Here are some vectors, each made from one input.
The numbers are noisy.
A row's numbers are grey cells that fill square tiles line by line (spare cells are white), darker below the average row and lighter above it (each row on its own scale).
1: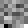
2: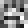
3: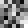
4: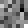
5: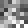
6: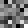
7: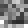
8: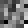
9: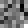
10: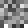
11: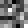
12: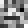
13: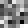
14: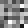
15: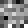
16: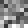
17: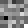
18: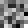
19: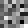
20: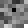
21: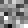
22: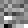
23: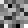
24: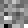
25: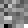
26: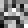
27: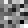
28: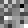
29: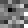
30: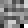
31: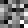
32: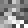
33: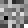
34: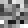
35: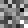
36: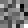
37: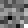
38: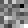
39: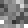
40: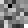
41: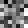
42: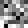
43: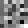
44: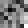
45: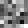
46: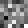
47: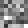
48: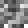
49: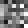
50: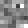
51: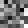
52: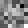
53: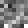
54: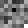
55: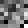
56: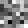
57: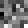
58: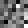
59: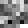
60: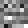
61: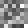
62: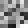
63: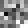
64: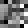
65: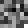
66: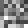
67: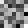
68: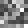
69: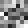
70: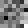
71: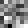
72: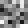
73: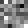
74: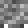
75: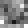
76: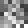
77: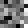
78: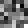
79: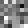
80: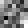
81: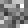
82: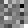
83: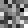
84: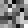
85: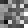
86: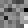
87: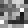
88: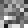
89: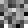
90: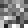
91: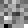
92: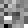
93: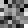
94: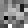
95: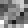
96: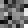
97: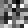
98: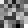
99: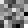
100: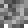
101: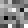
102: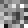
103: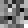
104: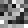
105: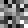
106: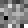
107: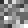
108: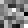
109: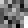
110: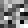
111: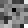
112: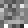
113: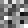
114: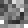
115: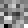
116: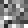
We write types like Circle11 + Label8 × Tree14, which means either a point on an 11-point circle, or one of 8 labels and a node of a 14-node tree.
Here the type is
Bool × Label7 + Circle6 + Unit.
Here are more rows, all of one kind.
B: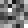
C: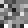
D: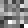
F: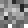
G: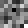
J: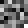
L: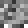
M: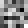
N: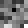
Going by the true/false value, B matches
F and M.
